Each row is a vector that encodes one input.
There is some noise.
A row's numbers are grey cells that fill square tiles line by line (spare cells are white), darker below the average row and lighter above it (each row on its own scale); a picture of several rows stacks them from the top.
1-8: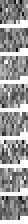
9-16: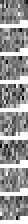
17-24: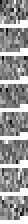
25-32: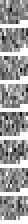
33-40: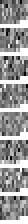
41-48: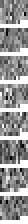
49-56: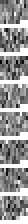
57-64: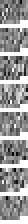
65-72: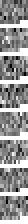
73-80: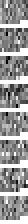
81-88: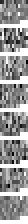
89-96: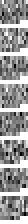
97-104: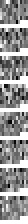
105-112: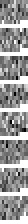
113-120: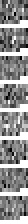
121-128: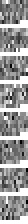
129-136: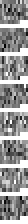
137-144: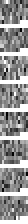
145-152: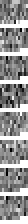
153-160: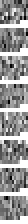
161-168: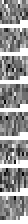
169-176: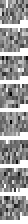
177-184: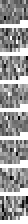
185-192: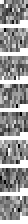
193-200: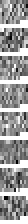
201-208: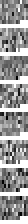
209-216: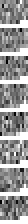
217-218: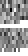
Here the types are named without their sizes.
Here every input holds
a label and a point on a line.
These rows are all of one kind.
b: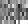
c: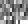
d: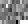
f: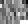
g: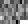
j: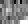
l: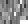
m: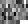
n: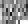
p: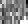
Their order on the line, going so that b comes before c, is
b, c, l, g, n, j, f, d, m, p.
